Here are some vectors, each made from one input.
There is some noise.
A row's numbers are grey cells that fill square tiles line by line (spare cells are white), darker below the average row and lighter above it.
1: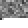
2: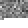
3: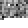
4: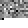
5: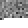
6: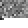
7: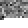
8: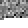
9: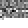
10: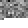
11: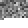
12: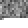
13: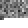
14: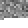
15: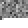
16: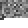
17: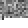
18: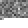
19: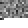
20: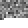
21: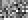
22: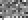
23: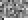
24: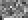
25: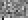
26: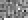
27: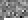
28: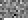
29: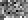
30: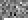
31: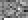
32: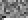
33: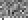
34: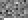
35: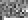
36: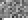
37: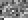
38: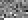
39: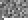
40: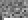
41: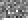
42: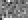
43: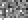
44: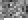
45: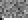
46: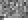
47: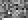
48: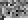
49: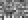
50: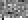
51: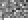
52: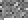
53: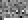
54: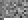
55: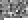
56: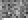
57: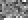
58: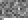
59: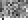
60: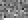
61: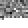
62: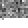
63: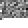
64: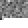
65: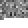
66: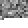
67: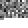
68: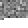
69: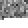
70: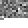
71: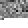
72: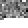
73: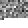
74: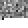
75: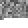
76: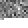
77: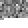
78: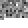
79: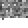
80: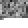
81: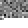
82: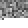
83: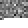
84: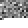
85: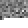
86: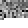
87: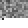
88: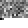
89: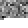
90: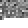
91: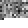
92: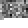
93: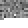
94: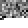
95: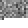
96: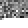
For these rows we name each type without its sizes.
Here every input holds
a point on a circle, together with either a point on a circle, or four true/false values.
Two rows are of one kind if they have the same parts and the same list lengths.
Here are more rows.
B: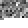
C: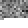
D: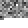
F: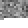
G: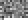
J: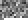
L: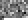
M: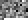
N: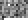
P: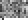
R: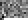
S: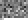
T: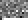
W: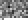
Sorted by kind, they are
B, C, D, F, J, S, T
G, L, M, N, P, R, W

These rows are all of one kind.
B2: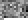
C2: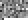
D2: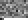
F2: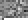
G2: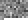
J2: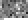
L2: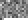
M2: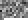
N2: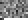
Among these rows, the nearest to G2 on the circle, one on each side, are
C2 and L2.
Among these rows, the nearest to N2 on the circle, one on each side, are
D2 and J2.
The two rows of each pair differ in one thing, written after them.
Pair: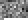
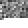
one of the four true/false values
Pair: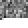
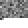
the place on the circle
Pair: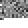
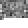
the place on the circle
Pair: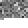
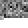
the place on the circle
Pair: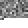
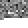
the place on the circle
